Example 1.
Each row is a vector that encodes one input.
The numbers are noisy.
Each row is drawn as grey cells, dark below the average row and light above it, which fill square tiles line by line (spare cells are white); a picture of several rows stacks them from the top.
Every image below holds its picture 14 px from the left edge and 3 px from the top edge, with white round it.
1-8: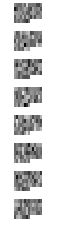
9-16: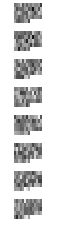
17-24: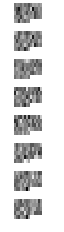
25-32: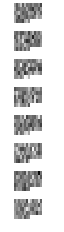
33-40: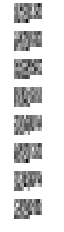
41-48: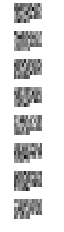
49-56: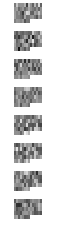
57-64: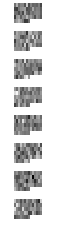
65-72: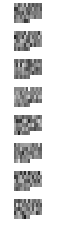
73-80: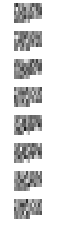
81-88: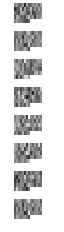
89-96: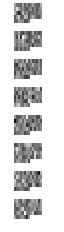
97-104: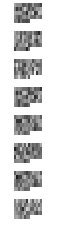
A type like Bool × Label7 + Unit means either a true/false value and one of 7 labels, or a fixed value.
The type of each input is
Bool × Circle10 × Line4.
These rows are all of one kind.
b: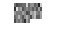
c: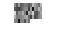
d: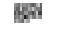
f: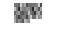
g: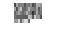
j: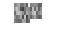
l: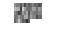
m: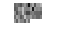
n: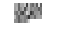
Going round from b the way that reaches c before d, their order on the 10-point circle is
b, l, j, n, c, f, m, g, d.
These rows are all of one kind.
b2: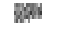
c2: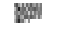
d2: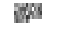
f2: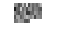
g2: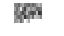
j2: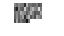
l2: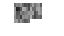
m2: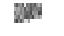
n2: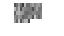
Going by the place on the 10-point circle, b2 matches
m2 and n2.
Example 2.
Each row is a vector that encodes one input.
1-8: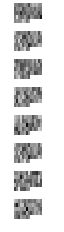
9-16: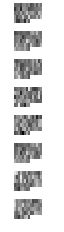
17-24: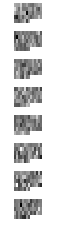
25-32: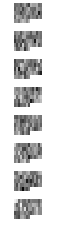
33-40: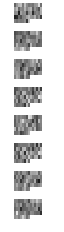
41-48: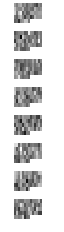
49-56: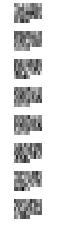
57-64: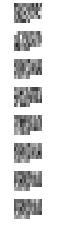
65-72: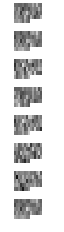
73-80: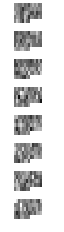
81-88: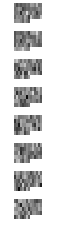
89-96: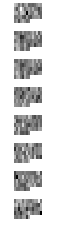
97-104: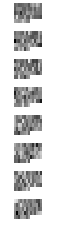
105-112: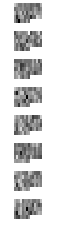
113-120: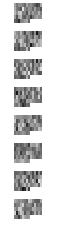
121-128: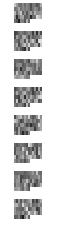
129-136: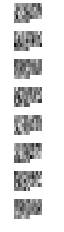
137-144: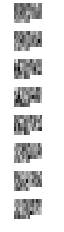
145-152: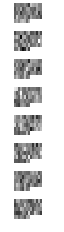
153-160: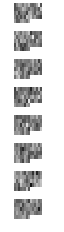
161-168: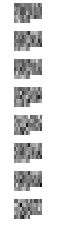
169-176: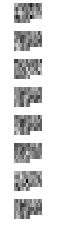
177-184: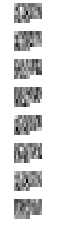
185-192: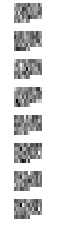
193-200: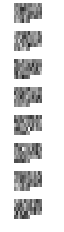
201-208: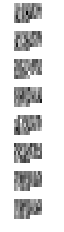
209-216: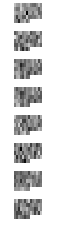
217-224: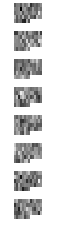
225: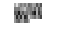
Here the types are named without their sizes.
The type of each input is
(Circle + Unit) × List(Line).
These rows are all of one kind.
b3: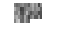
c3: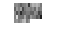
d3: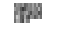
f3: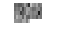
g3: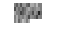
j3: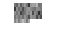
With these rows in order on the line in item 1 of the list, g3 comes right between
f3 and j3.
